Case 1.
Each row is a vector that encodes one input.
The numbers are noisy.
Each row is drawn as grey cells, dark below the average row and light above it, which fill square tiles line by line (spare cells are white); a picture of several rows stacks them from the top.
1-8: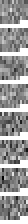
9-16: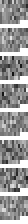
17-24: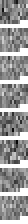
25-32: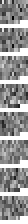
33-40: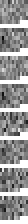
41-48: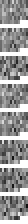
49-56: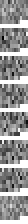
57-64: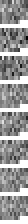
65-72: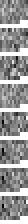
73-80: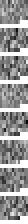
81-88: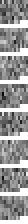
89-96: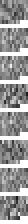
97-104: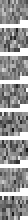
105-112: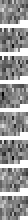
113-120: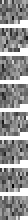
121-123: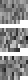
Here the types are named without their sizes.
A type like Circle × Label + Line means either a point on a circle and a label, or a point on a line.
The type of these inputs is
Line.
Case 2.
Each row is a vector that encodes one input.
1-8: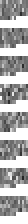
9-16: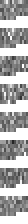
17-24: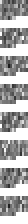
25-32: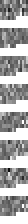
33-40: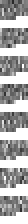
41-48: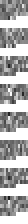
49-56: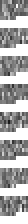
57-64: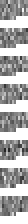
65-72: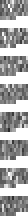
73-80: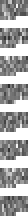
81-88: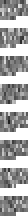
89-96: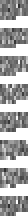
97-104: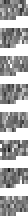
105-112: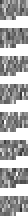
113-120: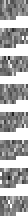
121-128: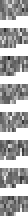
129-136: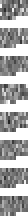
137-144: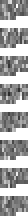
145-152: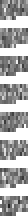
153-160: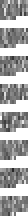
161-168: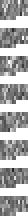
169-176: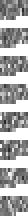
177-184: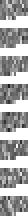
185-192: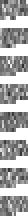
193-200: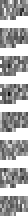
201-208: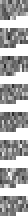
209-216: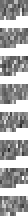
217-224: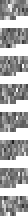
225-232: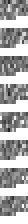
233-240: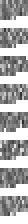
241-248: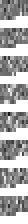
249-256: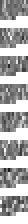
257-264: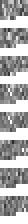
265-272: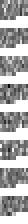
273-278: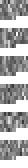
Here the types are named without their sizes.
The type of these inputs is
Bool × Bool × Bool × Bool × Bool.
